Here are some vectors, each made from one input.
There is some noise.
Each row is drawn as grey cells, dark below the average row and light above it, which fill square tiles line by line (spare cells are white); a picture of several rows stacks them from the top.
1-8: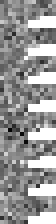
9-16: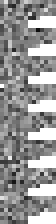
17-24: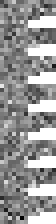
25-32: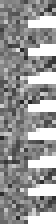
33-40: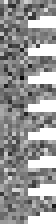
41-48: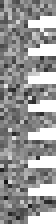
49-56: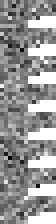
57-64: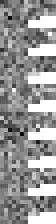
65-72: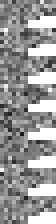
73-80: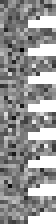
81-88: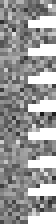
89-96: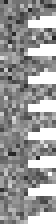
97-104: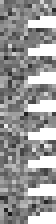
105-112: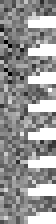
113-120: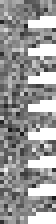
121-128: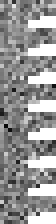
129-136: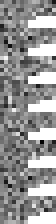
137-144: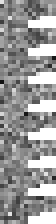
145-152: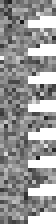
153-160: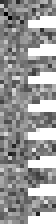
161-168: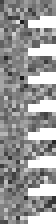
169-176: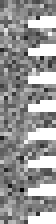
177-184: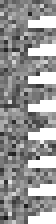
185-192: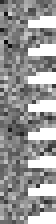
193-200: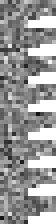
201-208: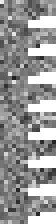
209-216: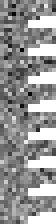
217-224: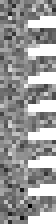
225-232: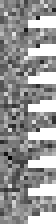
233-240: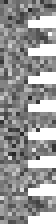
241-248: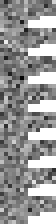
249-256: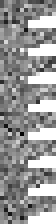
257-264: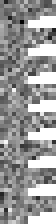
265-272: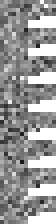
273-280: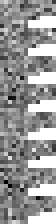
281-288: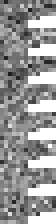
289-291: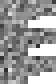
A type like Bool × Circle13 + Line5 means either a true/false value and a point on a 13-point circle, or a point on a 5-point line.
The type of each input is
(Line5 + Line13) × Tree15.
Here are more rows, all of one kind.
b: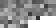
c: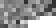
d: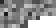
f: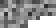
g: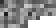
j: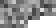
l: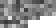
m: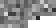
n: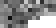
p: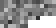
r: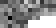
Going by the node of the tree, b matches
d, f, g and p.
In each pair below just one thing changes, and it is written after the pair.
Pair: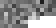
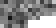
the node of the tree
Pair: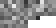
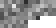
the place on the 13-point line
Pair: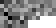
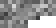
the node of the tree
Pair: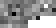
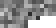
the node of the tree
